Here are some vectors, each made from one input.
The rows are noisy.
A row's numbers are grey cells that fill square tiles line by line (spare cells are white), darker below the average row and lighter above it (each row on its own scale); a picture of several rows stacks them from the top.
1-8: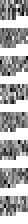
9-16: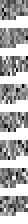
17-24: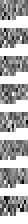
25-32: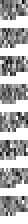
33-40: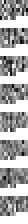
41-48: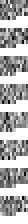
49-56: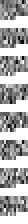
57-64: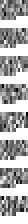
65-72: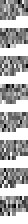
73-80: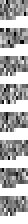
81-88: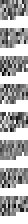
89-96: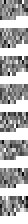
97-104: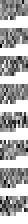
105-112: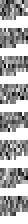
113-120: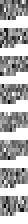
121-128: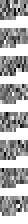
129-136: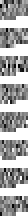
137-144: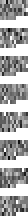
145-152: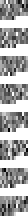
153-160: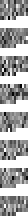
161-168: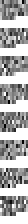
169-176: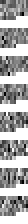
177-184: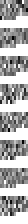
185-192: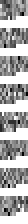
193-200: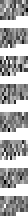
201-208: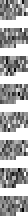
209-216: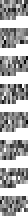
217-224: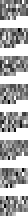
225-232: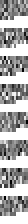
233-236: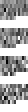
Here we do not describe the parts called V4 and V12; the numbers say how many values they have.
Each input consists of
a node of an 11-node tree, a true/false value, a value of V4 and a value of V12.
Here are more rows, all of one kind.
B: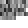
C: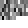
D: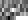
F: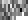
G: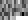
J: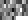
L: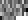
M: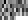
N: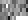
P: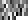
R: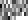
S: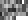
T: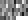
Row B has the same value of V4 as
D, J and L.
